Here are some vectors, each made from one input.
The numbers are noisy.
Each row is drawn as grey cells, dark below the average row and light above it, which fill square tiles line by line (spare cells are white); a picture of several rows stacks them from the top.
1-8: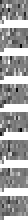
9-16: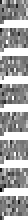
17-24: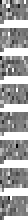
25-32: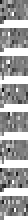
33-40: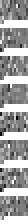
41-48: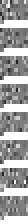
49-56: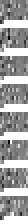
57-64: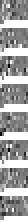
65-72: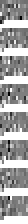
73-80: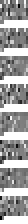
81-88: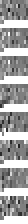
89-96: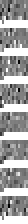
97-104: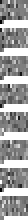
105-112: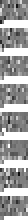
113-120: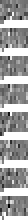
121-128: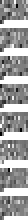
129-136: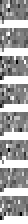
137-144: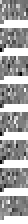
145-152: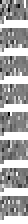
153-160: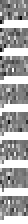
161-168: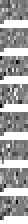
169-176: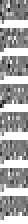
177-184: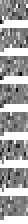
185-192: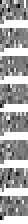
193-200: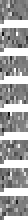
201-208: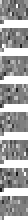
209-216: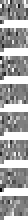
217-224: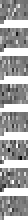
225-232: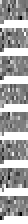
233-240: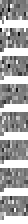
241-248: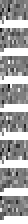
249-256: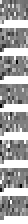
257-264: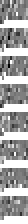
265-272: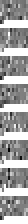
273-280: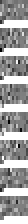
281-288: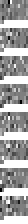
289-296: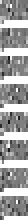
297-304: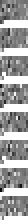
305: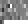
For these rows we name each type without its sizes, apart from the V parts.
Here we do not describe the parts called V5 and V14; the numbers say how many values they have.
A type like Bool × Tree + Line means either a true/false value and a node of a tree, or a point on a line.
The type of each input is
(Bool × Bool × Bool + V5) × Tree × V14.
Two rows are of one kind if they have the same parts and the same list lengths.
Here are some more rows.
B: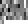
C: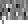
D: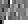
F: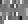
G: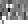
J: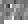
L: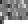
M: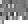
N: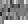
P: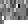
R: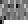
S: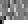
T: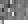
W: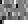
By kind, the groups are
B, C, G, M, N, P
D, F, J, L, R, S, T, W

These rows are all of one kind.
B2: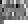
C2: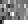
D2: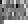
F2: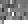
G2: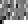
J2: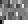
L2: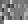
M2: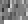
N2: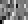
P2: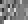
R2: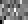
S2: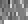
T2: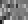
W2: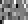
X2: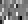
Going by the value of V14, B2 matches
D2, G2, N2 and W2.
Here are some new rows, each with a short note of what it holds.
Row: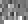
a node of a tree, a value of V5 and a value of V14
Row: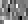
a node of a tree, a value of V5 and a value of V14
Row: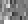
a node of a tree, a value of V5 and a value of V14
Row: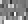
a node of a tree, a value of V5 and a value of V14
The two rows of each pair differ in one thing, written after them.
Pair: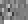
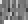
the value of V5
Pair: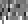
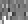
the value of V14
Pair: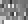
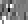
the value of V5
